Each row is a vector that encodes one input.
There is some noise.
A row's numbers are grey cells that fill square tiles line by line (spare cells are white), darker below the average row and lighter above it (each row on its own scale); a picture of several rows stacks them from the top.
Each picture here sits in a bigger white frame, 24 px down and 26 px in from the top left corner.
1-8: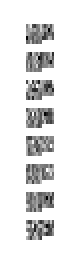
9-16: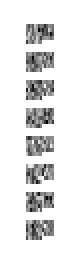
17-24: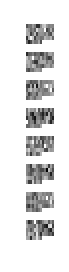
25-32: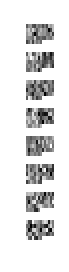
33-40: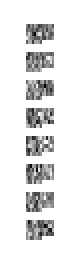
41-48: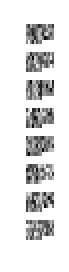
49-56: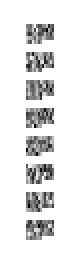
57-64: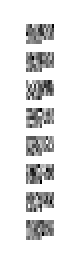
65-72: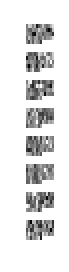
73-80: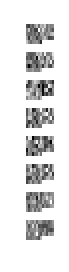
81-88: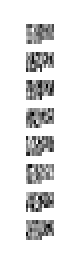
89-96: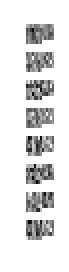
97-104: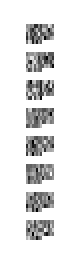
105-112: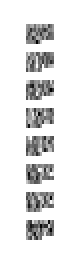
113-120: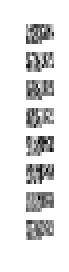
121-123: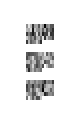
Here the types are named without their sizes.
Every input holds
a label, together with a list of points on a line.
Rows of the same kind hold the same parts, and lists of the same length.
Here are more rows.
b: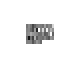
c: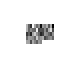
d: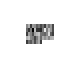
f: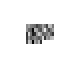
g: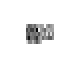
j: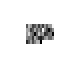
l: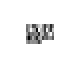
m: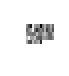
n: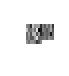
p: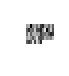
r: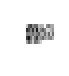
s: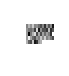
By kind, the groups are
b, g, l, r
c, d, m, n, p, s
f, j

